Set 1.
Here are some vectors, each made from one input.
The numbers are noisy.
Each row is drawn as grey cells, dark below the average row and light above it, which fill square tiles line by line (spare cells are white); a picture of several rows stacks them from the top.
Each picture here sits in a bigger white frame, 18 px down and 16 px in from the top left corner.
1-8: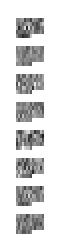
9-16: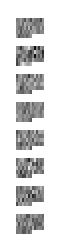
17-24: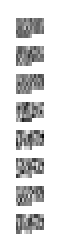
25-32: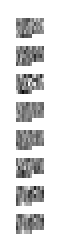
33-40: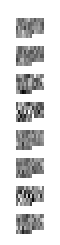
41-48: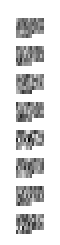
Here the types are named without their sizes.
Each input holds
three true/false values.
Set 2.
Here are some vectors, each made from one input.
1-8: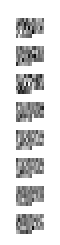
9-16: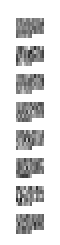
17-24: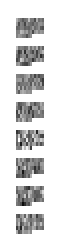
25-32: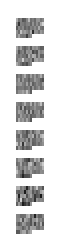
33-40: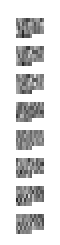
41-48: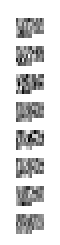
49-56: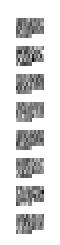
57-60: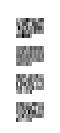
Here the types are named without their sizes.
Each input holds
three true/false values.
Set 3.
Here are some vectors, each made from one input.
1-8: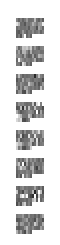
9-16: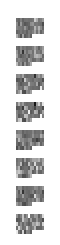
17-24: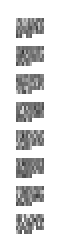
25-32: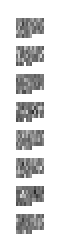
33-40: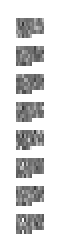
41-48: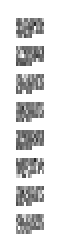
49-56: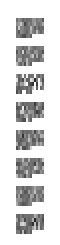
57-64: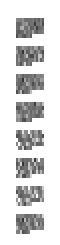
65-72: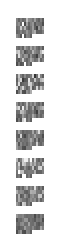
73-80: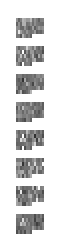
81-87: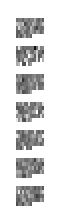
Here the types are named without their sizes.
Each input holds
three true/false values.
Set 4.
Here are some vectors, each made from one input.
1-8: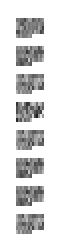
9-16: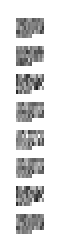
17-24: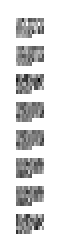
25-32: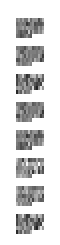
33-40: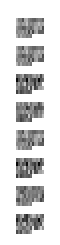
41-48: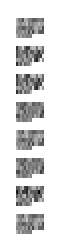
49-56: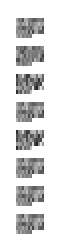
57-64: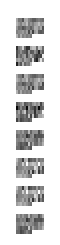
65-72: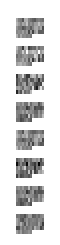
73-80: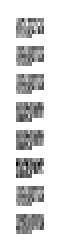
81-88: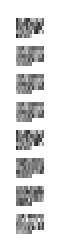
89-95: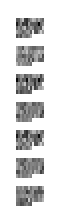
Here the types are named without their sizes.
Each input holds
a point on a line.
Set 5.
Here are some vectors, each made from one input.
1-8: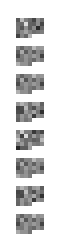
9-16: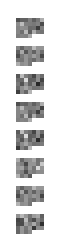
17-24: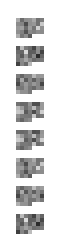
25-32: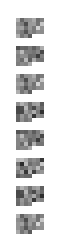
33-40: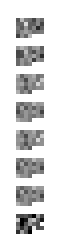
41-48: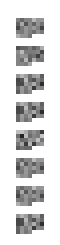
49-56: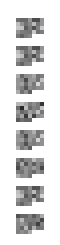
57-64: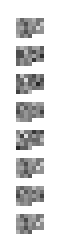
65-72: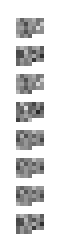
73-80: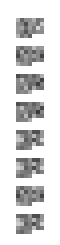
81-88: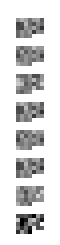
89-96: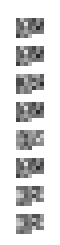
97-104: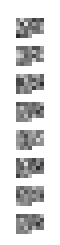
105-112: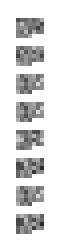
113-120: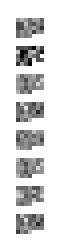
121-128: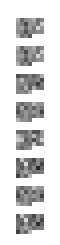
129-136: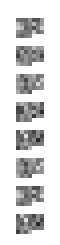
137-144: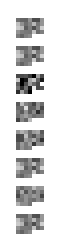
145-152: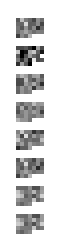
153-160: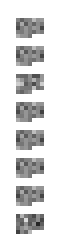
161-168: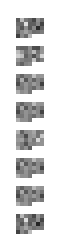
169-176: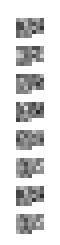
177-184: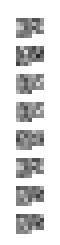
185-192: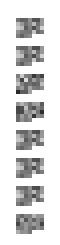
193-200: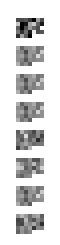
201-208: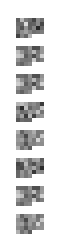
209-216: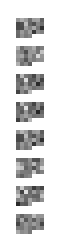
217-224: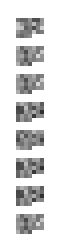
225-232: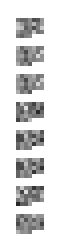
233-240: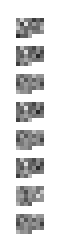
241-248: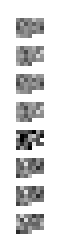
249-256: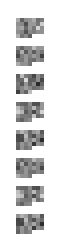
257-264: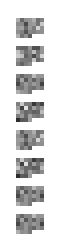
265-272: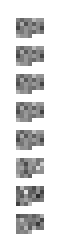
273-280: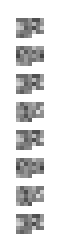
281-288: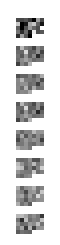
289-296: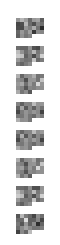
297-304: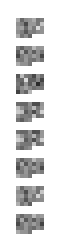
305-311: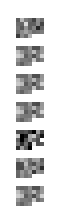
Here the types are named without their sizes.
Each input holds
either a fixed value, or three true/false values.
